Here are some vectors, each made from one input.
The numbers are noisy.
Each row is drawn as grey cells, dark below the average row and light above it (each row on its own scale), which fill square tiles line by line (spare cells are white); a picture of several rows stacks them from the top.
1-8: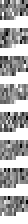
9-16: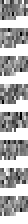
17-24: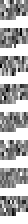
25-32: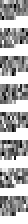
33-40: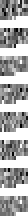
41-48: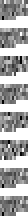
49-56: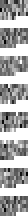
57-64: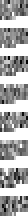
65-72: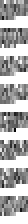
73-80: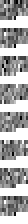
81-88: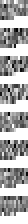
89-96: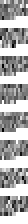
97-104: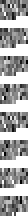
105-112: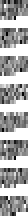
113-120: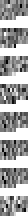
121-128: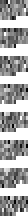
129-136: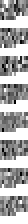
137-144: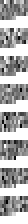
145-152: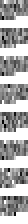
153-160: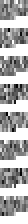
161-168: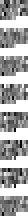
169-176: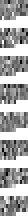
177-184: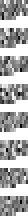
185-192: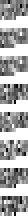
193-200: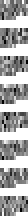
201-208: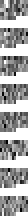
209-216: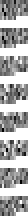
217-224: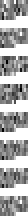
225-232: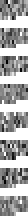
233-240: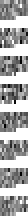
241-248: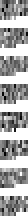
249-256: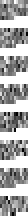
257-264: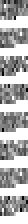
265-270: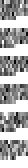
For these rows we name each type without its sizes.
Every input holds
either six true/false values, or a list of points on a line.
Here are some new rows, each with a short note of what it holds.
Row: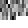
a list of two items
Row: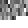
a list of one item
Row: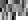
a list of two items
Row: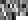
the empty list
